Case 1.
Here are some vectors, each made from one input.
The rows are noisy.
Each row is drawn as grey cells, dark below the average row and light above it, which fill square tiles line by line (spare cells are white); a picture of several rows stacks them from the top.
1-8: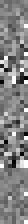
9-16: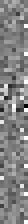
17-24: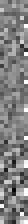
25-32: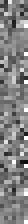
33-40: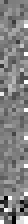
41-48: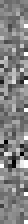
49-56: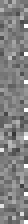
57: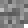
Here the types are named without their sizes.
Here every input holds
a node of a tree and a true/false value.
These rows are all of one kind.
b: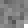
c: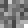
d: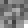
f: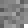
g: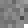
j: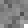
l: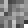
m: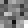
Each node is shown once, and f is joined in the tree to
m.
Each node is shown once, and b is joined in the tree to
g, j and m.
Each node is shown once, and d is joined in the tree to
m.
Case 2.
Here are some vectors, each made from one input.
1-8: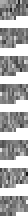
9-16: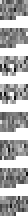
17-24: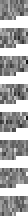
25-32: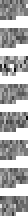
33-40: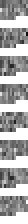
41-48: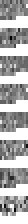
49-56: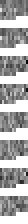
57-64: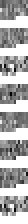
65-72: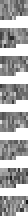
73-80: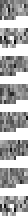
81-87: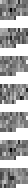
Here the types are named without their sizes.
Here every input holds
a list of points on a circle.
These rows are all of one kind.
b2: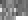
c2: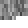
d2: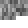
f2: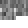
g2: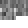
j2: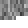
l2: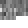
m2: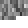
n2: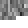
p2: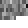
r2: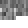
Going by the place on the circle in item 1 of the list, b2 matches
f2, g2, l2 and r2.
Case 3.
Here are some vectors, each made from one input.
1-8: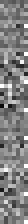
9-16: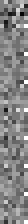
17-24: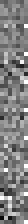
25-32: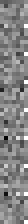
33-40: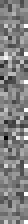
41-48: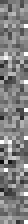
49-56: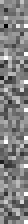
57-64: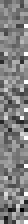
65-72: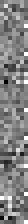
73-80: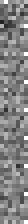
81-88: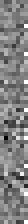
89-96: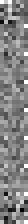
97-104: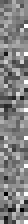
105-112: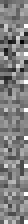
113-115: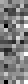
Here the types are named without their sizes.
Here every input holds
either a point on a line, or a node of a tree.
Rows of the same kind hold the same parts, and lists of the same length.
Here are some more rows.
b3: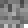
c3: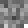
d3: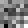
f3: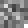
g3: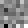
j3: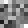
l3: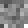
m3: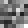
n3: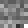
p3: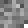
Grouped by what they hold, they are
b3, c3, l3, n3, p3
d3, f3, g3, j3, m3

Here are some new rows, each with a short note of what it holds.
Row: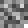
a point on a line
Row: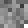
a node of a tree
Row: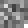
a point on a line
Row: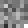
a point on a line
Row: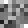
a point on a line
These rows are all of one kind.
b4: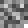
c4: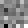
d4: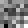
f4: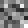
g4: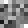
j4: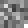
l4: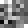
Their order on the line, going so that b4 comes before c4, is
f4, b4, j4, c4, d4, g4, l4.
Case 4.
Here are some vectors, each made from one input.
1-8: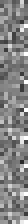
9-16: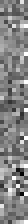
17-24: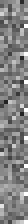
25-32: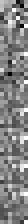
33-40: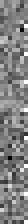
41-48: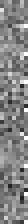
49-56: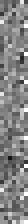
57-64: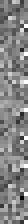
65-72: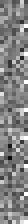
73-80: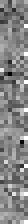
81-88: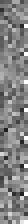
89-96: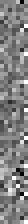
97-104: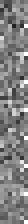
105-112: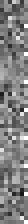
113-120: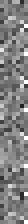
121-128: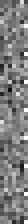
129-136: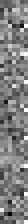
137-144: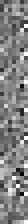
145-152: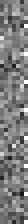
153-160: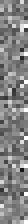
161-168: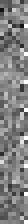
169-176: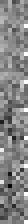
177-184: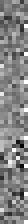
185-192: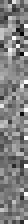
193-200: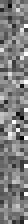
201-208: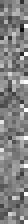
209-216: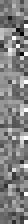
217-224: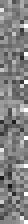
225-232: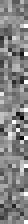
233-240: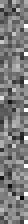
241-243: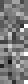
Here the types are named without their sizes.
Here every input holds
a list of points on a line.
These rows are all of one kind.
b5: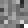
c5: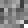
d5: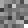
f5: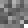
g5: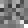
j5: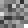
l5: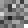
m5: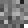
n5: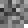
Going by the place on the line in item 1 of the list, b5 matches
c5 and g5.
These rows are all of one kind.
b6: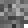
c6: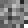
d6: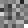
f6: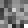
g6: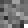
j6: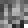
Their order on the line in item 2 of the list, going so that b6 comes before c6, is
d6, b6, f6, c6, j6, g6.
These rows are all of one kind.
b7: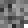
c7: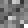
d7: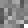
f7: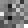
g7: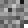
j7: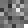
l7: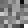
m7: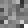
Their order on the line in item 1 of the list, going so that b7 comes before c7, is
b7, j7, f7, g7, l7, m7, d7, c7.
